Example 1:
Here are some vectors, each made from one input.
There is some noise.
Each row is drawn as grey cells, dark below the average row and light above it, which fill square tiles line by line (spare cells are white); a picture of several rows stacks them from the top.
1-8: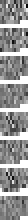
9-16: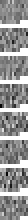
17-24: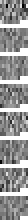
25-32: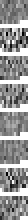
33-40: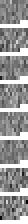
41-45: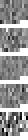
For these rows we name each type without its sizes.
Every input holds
a list of points on a line.
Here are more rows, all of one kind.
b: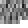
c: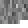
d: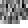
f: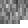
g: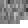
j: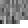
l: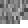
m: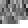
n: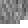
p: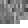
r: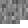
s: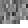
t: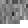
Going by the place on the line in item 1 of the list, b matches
r, s and t.
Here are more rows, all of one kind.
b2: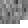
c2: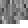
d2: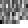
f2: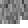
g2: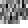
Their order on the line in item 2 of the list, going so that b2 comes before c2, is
f2, g2, b2, d2, c2.
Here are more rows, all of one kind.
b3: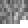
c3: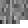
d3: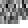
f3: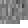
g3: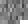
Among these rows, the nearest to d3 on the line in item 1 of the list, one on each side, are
c3 and g3.
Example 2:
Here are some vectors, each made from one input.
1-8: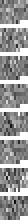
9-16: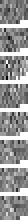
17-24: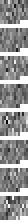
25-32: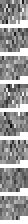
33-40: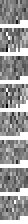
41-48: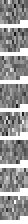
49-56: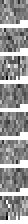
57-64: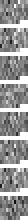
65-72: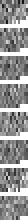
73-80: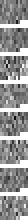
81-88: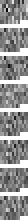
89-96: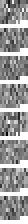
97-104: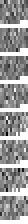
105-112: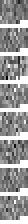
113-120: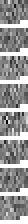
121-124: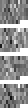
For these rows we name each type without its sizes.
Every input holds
either a label, or four true/false values.
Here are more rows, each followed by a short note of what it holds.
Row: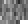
four true/false values
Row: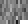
four true/false values
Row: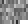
four true/false values
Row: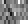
four true/false values
